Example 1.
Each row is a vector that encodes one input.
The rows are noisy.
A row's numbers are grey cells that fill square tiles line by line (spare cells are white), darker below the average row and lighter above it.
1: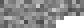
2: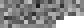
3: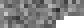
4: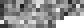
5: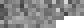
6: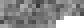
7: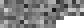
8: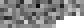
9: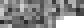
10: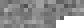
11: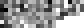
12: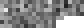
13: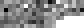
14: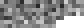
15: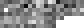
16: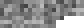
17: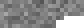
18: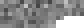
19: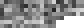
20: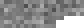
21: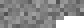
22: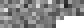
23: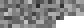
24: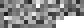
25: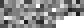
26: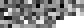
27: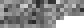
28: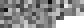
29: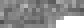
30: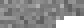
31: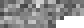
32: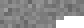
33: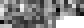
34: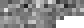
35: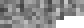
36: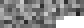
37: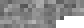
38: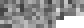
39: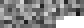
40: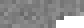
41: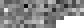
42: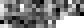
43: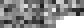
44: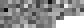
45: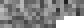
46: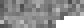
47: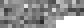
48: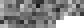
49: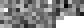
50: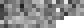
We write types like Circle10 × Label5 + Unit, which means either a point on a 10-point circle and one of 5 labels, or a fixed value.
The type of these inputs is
Line7.
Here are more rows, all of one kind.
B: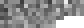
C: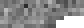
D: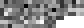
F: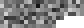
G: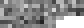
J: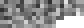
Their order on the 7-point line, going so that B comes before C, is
B, J, G, F, C, D.
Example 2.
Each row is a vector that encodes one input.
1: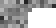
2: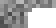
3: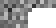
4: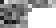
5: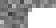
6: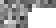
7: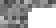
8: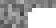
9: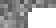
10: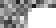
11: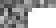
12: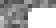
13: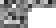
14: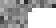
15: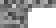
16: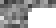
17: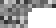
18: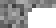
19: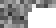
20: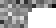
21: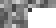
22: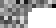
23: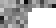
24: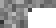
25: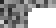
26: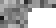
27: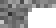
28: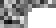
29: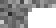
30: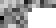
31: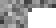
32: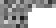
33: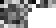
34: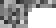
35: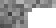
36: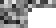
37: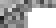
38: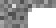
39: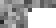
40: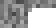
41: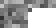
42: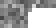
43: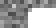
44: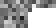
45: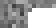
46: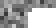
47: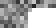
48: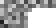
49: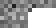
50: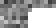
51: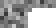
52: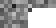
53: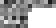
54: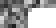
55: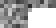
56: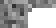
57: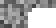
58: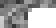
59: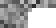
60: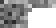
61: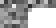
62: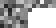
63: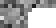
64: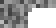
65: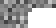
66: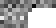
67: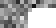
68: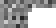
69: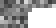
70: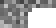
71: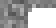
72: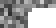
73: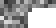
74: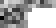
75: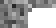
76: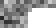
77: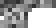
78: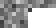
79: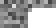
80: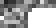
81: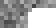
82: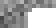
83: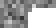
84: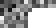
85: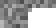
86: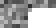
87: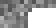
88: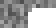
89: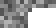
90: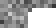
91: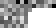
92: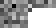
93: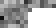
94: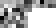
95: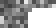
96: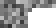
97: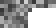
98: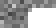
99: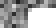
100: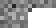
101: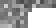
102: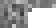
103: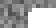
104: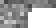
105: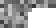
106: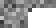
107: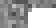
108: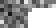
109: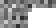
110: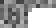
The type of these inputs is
Bool × Bool × Bool.
